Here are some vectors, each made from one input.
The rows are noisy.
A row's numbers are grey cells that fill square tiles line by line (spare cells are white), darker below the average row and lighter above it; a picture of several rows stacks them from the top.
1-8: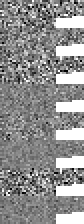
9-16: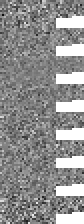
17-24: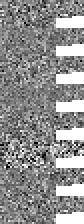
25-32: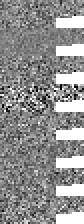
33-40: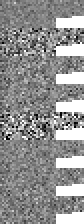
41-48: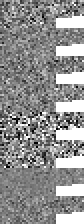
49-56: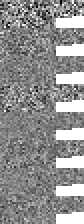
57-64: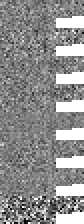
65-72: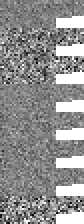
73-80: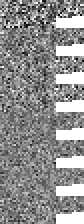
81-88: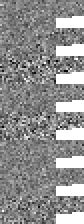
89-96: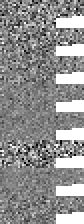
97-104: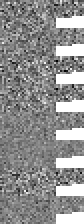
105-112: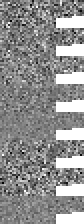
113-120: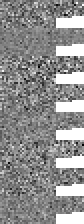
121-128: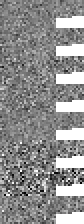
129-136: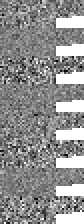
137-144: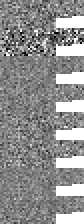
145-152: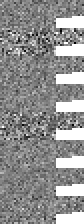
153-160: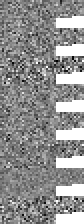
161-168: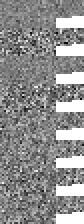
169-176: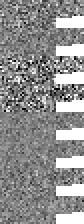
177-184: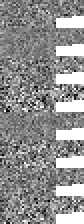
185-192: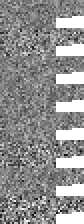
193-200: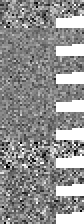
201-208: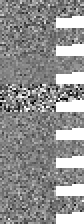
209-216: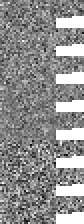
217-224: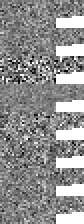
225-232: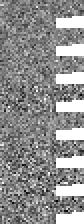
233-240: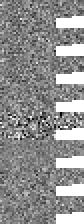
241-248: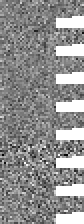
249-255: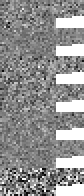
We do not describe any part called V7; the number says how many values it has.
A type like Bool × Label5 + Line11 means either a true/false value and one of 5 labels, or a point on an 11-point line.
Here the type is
(Circle8 + Circle11) × V7 + Circle9 + Unit.
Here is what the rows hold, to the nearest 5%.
About 30% of them hold a point on a 9-point circle. A few of them hold a fixed value. The rest hold a value of V7, together with either a point on an 8-point circle, or a point on an 11-point circle.
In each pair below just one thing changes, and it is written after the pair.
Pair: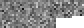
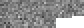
the value of V7
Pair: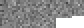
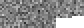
the value of V7
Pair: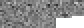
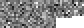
the value of V7
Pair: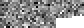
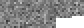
the value of V7
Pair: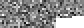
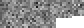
the value of V7
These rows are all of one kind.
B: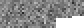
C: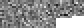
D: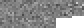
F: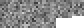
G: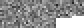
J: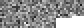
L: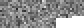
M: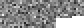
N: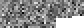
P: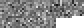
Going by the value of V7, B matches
C, N and P.
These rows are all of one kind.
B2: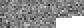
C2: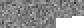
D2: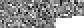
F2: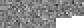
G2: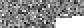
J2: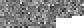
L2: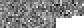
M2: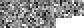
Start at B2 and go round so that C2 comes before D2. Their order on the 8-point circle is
B2, C2, J2, D2, L2, G2, F2, M2.
